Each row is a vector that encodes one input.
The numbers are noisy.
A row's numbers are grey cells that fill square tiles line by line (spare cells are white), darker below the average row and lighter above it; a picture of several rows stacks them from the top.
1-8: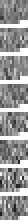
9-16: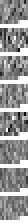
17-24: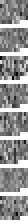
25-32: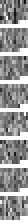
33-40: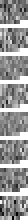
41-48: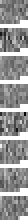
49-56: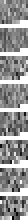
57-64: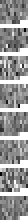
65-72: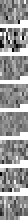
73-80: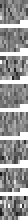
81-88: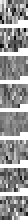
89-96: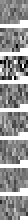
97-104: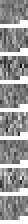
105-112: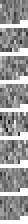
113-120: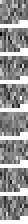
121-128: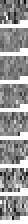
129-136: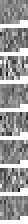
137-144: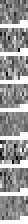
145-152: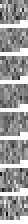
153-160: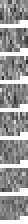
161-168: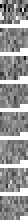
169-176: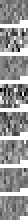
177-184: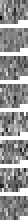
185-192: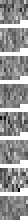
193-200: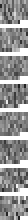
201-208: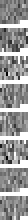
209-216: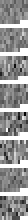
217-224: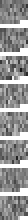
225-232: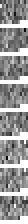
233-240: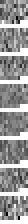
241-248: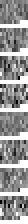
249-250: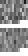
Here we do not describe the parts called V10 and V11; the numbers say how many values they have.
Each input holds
a point on a 9-point line and a value of V11, together with either a fixed value, or a true/false value and a value of V10.
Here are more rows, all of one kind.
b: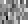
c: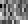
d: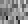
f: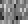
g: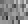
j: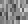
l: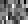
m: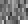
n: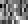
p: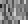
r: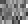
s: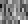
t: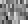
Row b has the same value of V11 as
c and d.
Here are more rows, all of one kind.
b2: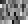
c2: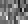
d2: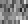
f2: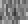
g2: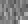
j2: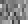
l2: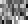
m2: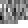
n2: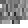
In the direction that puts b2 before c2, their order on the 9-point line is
g2, f2, d2, b2, j2, m2, n2, c2, l2.
